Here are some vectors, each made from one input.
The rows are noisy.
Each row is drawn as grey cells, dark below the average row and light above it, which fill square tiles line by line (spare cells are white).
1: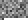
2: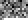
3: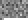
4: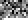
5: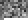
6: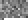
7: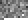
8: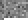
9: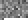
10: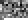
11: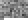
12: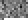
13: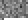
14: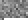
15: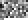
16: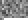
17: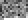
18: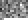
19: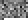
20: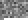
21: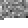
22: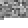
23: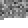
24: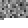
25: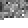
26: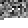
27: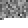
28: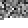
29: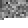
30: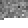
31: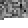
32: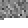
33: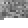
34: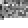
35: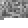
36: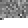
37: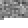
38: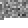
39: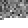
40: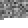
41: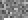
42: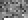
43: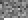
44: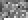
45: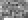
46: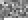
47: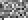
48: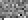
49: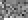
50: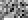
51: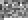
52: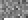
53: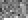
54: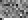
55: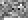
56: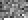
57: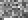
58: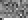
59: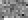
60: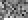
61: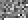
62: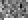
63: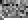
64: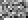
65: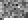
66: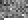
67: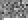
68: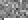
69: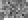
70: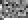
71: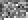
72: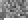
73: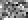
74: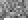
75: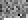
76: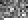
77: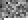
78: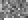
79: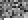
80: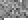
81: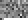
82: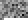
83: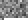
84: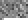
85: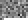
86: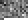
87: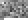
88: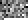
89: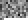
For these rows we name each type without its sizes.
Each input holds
a point on each of two lines and a true/false value.
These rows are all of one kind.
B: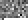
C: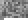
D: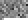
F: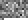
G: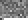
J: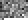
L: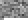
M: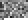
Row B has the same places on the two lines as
J and M.
